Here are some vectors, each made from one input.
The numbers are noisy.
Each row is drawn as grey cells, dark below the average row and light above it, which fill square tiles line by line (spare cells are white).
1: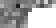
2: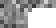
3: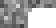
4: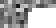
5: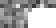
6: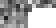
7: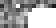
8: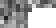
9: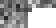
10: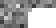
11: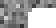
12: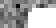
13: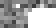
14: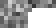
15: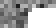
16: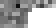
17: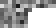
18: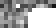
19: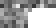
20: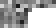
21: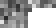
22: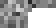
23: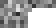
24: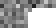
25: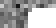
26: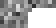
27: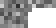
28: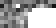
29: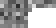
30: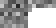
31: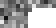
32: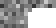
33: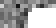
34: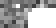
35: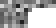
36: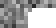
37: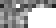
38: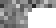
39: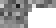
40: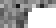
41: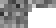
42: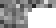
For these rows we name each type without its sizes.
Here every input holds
a point on a line and a true/false value.
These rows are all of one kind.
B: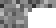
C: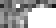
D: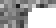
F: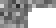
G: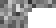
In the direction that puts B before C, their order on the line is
G, D, B, F, C.
